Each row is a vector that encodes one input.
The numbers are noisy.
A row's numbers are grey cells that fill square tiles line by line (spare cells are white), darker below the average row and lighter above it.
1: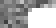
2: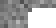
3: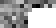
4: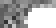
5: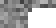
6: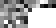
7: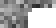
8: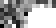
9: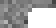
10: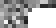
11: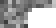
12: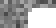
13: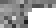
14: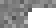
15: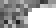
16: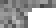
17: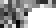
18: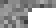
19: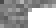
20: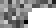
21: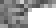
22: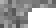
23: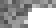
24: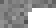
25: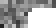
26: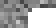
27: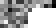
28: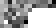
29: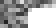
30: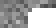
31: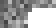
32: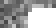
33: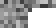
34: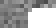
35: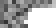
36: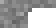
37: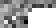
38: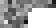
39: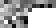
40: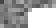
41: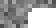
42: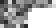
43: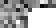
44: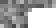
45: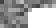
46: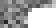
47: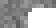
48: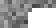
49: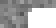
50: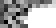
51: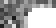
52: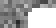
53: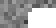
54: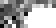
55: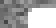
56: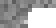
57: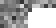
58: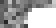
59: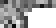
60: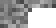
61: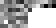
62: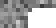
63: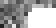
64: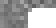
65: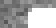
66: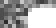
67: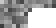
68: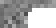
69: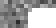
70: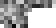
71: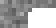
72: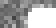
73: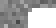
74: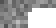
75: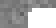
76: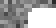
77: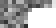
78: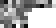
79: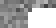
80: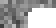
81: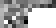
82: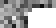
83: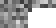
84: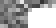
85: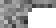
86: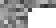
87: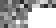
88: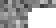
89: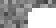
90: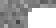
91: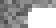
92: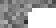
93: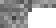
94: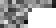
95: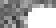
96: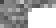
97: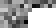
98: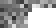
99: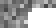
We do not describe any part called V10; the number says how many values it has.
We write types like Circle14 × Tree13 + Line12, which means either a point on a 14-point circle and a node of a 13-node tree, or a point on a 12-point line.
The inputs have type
Bool × (Line8 + V10).
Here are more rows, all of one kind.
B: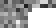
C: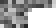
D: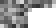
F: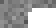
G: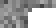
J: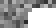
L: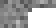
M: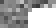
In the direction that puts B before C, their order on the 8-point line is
M, G, B, D, C, F, J, L.
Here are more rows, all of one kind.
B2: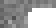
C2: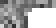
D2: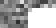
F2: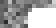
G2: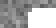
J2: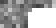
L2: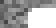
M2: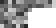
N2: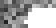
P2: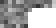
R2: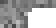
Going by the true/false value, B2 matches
F2, J2 and P2.
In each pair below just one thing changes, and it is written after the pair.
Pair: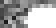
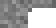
the true/false value
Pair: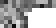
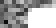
the place on the 8-point line
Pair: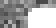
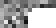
the true/false value
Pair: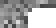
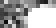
the true/false value
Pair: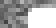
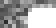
the place on the 8-point line
